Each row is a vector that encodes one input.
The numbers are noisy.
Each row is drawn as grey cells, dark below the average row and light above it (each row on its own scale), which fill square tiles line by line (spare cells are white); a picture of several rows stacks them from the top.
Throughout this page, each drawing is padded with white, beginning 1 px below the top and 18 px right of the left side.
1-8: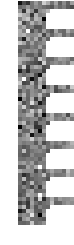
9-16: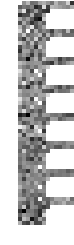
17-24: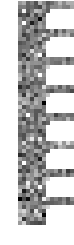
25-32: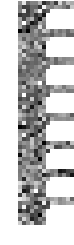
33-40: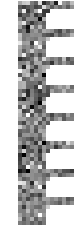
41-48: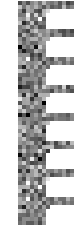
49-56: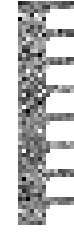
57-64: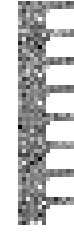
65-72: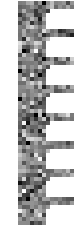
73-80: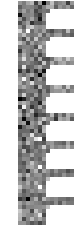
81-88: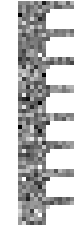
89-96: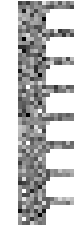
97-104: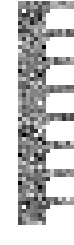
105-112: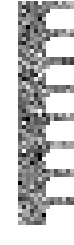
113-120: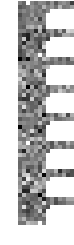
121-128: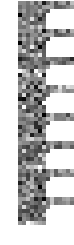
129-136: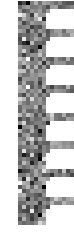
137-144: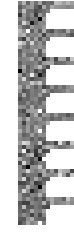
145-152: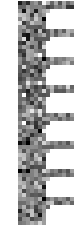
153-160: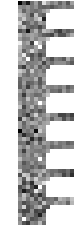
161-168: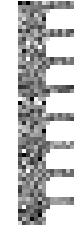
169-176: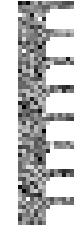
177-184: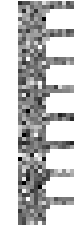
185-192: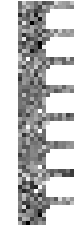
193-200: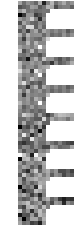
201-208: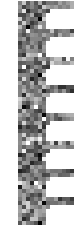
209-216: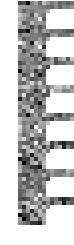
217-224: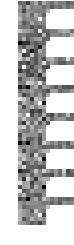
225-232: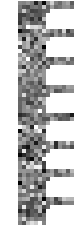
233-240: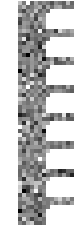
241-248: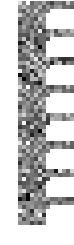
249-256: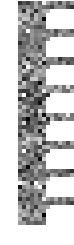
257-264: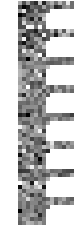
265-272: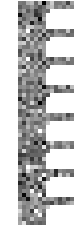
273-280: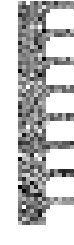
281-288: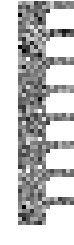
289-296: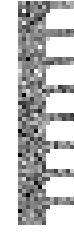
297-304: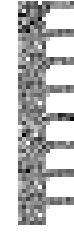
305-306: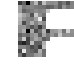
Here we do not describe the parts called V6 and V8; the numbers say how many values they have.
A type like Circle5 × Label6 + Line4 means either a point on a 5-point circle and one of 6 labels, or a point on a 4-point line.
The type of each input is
Bool × V6 + Tree10 + (Tree11 + Unit) × V8.
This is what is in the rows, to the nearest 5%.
About 30% of them hold a node of a 10-node tree. About 20% of them hold a true/false value and a value of V6. The rest hold a value of V8, together with either a fixed value, or a node of an 11-node tree.
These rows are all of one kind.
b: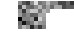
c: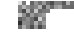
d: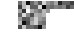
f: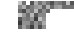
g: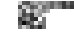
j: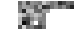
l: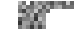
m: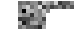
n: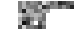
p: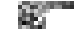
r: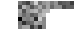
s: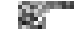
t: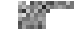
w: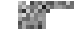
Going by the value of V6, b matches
f, l and r.
